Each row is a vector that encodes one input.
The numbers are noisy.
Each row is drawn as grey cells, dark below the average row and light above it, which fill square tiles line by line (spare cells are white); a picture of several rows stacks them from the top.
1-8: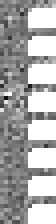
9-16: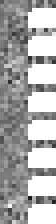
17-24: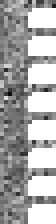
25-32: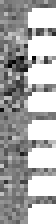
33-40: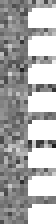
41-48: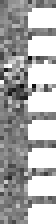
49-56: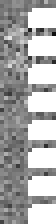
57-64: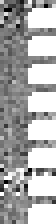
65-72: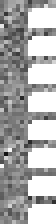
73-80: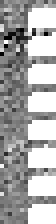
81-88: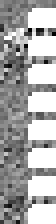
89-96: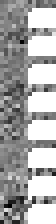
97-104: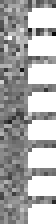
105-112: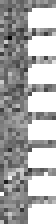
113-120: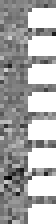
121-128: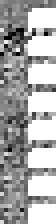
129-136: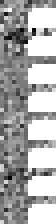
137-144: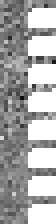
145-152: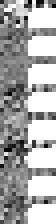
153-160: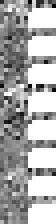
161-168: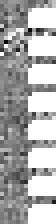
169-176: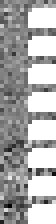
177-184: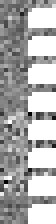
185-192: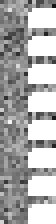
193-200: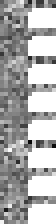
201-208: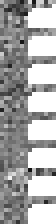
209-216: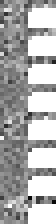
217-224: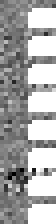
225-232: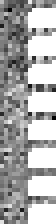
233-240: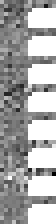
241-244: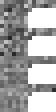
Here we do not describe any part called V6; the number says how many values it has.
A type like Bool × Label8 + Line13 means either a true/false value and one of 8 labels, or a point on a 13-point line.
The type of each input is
Bool × V6 + (Line3 × Line3 + Unit) × Line8.
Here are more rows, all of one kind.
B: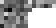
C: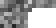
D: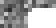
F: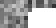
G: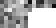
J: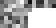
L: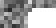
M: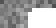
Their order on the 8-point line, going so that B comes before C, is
D, J, B, F, G, L, C, M.
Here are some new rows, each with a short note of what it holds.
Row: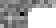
a true/false value and a value of V6
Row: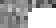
a point on an 8-point line
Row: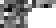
a point on each of two 3-point lines and a point on an 8-point line
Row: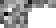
a true/false value and a value of V6
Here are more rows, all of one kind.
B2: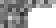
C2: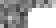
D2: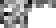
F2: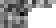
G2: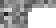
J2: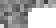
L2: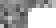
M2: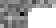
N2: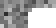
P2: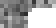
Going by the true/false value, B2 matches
D2, F2, G2 and M2.
